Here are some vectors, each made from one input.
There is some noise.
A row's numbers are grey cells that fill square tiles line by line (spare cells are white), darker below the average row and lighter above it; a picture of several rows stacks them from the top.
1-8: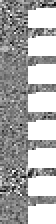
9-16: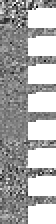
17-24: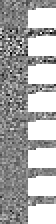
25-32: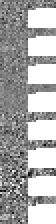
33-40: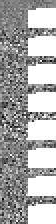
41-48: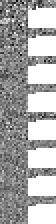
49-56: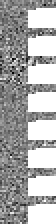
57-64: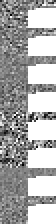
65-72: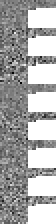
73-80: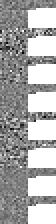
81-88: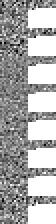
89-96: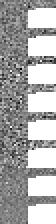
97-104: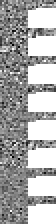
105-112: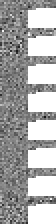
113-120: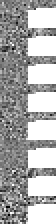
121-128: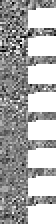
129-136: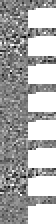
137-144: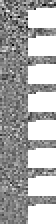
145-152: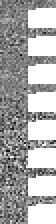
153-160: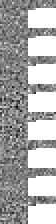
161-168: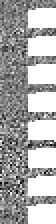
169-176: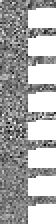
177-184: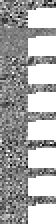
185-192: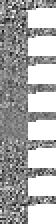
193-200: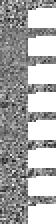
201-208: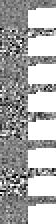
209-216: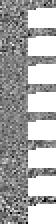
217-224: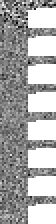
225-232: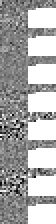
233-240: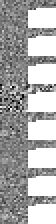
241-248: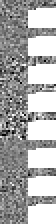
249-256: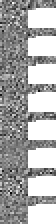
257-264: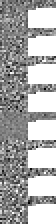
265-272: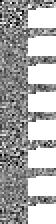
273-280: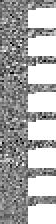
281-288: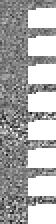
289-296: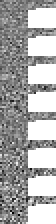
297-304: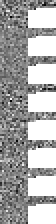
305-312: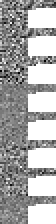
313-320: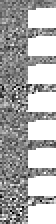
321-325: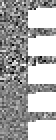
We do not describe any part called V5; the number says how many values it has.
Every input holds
either a point on a 10-point line and a value of V5, or a list of up to two items, each a point on a 6-point line and a true/false value.
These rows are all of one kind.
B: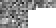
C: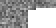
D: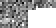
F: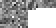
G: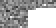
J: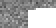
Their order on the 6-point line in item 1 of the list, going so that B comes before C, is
J, D, G, B, C, F.
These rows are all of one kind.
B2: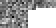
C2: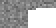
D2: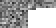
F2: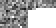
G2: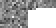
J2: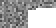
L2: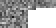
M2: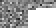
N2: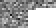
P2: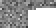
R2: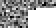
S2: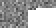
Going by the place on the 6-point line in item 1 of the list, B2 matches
L2 and M2.
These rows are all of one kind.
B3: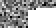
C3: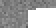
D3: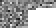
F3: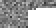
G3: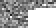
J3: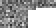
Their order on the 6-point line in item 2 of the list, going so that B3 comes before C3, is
D3, F3, G3, B3, C3, J3.
